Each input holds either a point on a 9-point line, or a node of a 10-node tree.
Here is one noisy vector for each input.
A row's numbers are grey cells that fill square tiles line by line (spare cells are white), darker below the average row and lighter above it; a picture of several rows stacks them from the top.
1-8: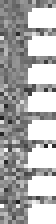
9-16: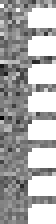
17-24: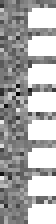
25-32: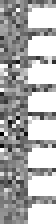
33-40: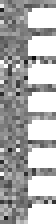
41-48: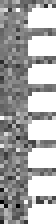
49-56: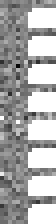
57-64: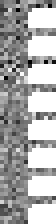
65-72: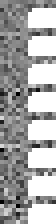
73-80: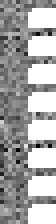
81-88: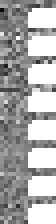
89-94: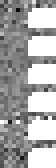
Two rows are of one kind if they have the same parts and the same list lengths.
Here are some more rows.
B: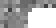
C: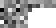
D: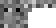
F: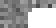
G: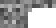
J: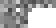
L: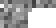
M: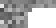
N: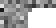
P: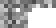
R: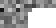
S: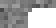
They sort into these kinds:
B, G, J, L, N, R, S
C, D, F, M, P

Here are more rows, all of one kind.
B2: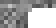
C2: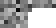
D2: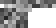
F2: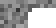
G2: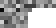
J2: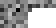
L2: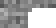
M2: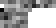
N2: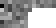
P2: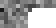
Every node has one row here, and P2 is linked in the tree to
N2.
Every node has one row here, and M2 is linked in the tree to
D2, J2 and N2.
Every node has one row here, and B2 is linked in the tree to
D2 and L2.
